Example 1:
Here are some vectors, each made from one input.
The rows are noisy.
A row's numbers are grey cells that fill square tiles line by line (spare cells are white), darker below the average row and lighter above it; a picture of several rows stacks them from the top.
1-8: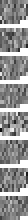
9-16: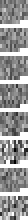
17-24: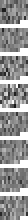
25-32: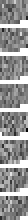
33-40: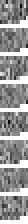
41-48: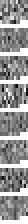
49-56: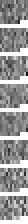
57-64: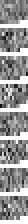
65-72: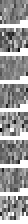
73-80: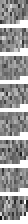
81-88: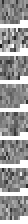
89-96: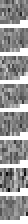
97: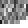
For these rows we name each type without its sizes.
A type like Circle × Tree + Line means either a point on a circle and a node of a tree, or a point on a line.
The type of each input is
Tree + Unit.
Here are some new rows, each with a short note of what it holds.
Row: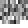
a fixed value
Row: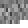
a node of a tree
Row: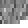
a node of a tree
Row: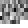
a fixed value
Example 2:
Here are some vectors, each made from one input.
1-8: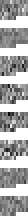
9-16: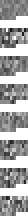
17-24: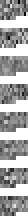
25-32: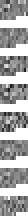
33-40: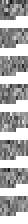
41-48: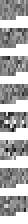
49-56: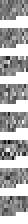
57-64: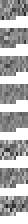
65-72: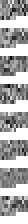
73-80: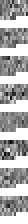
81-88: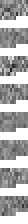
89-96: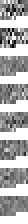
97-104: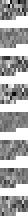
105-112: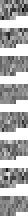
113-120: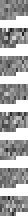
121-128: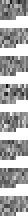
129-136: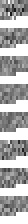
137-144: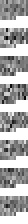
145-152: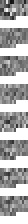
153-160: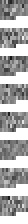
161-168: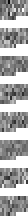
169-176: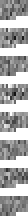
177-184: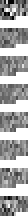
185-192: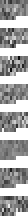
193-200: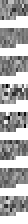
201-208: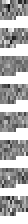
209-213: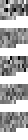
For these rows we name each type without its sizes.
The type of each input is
Line.
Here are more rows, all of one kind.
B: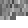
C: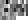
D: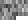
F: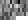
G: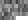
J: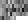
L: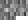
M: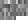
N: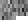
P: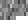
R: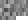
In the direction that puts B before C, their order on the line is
P, L, D, M, B, N, C, J, G, F, R.
